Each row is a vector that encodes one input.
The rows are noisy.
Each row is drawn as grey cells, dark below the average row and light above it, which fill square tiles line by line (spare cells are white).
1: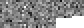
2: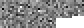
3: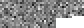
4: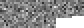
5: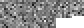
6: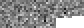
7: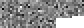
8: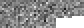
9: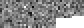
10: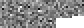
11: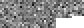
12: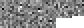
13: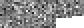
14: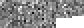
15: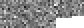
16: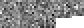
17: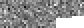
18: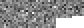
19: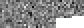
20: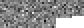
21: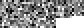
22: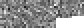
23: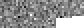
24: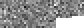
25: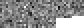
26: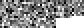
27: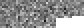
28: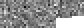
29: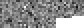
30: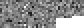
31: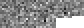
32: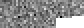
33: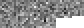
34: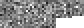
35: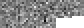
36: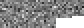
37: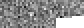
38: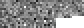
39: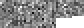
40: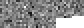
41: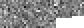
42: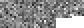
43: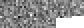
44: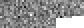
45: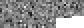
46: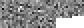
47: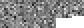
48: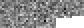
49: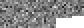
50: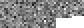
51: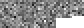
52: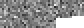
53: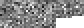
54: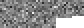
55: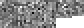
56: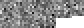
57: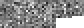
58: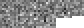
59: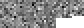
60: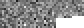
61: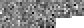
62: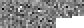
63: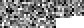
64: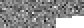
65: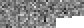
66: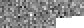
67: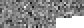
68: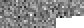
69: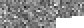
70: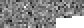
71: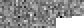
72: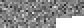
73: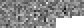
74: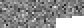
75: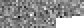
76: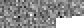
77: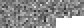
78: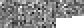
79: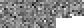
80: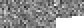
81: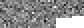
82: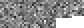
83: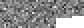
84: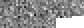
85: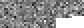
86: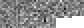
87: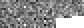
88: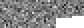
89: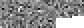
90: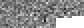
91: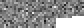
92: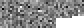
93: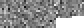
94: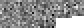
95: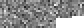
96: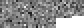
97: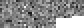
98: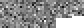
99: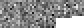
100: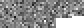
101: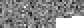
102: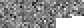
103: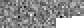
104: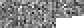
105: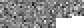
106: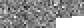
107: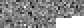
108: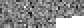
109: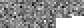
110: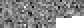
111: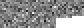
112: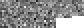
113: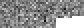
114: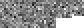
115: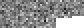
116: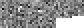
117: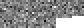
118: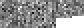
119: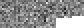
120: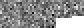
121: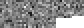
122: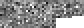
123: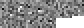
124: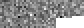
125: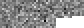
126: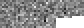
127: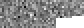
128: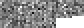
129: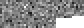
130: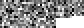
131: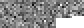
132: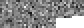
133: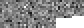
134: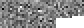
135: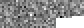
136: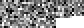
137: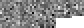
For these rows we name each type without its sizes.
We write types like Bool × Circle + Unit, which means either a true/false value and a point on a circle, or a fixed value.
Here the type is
Circle + Unit.
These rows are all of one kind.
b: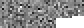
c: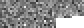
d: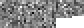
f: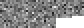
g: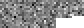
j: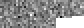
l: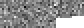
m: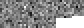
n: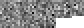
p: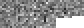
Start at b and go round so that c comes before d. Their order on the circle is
b, l, j, p, f, m, c, g, n, d.
